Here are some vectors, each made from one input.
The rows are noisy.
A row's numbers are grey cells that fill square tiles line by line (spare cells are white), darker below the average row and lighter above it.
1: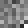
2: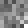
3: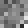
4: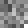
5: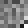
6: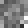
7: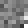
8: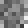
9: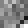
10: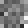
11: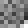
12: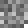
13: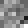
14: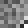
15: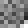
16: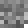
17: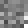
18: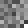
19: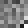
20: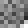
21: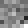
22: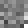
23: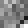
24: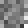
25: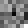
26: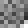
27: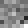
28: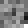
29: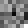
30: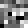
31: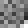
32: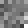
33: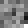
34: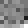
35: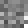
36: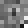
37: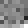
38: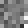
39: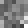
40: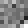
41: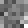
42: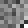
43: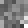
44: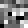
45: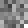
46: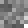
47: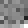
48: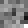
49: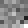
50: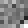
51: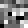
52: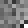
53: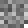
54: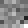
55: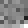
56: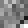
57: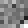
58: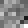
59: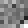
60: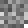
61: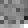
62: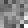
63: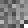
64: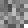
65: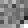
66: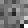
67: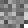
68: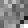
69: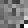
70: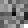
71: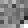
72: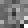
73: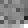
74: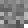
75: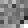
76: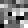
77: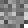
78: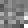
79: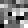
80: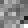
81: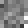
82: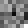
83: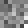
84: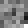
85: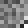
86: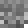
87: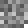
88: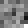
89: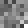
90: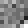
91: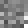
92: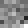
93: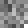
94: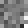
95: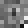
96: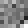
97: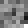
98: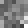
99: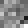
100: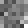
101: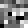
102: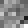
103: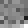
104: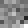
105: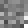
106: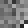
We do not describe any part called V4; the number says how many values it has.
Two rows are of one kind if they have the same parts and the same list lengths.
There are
3 kinds of row.
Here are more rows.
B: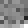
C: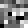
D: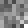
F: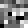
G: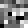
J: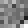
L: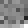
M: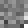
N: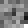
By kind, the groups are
B, J, L, N
C, F, G
D, M

